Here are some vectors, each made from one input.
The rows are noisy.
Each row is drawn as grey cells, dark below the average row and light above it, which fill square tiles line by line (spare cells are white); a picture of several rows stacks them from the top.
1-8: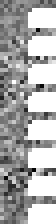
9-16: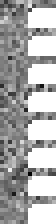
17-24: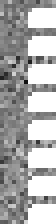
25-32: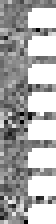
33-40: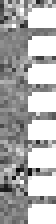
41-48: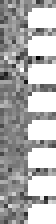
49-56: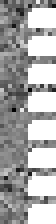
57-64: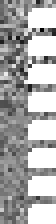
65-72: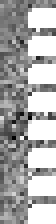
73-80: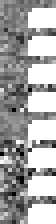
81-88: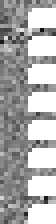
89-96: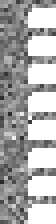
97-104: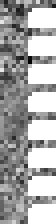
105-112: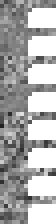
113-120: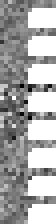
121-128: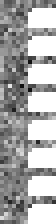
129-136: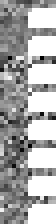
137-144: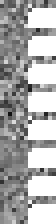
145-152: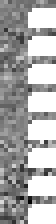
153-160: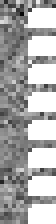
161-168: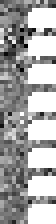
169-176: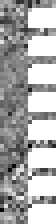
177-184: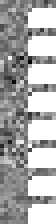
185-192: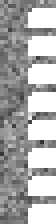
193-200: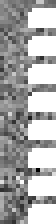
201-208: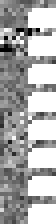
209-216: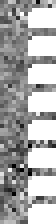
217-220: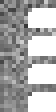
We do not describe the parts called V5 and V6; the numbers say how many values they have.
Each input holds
either a fixed value, or two labels (each one of 7), a true/false value, a value of V5 and a value of V6.
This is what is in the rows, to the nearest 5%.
About 5% of them hold a fixed value. The rest hold two labels (each one of 7), a true/false value, a value of V5 and a value of V6.
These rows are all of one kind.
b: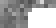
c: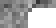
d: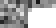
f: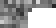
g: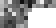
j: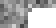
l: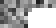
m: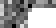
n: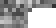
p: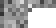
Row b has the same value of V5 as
c, d and g.
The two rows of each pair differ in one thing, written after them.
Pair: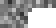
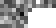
the true/false value
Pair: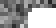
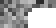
the true/false value
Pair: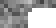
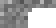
one of the two labels
